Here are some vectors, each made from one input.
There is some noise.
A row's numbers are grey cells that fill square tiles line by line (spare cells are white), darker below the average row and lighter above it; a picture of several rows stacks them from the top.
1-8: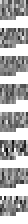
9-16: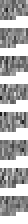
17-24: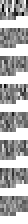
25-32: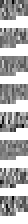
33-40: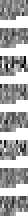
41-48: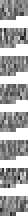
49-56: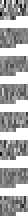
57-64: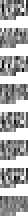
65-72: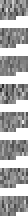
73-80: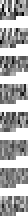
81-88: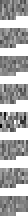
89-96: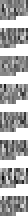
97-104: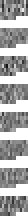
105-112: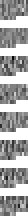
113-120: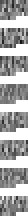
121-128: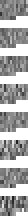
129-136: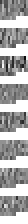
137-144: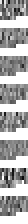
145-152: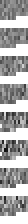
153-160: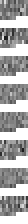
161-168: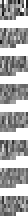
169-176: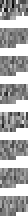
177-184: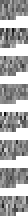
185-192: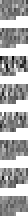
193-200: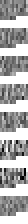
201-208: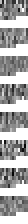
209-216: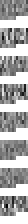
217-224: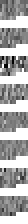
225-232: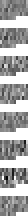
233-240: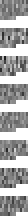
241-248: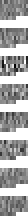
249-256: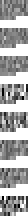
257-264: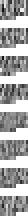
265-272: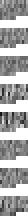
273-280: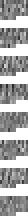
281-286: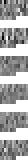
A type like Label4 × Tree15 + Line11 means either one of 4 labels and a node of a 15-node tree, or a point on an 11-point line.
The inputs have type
Circle8 × (Circle17 + Line8).
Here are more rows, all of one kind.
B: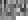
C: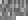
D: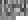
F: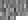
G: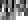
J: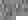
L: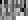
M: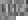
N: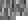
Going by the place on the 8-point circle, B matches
D, J and M.
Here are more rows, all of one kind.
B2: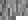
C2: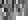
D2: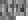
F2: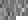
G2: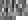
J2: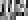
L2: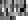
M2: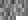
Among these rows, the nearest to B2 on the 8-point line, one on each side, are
C2 and G2.
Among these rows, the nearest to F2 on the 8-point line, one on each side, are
D2 and G2.
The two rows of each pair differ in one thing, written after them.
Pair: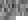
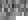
the place on the 17-point circle
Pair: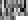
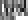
the place on the 17-point circle
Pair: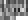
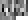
the place on the 17-point circle
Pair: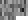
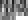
the place on the 8-point circle
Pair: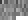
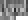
the place on the 17-point circle
